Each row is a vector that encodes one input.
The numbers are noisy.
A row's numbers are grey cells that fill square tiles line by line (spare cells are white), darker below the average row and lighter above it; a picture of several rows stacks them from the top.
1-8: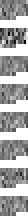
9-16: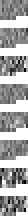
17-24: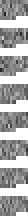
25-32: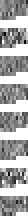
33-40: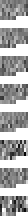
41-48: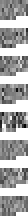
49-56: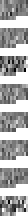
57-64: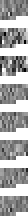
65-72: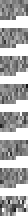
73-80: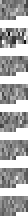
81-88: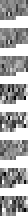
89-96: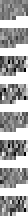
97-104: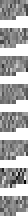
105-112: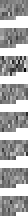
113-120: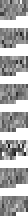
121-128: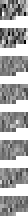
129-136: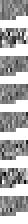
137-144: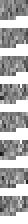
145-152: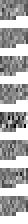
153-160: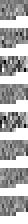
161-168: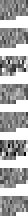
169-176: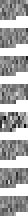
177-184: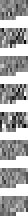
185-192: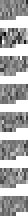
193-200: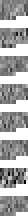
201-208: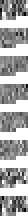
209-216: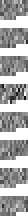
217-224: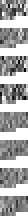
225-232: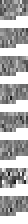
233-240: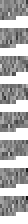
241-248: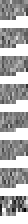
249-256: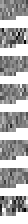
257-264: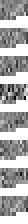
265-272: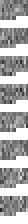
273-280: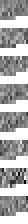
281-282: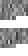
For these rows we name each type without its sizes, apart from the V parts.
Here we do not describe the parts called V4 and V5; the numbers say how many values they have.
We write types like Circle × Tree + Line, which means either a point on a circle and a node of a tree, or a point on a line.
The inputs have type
(Bool × Circle + Label) × V4 + V5.
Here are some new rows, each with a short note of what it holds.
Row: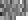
a label and a value of V4
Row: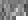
a point on a circle, a true/false value and a value of V4
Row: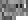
a point on a circle, a true/false value and a value of V4
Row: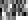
a value of V5
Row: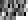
a value of V5
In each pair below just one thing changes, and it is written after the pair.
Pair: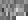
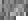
the place on the circle
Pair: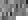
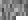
the value of V4
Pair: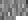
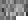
the value of V4
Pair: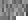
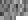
the value of V4
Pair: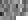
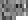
the value of V4
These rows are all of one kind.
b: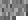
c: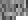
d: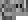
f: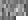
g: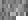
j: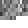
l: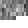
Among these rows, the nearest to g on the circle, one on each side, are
c and d.
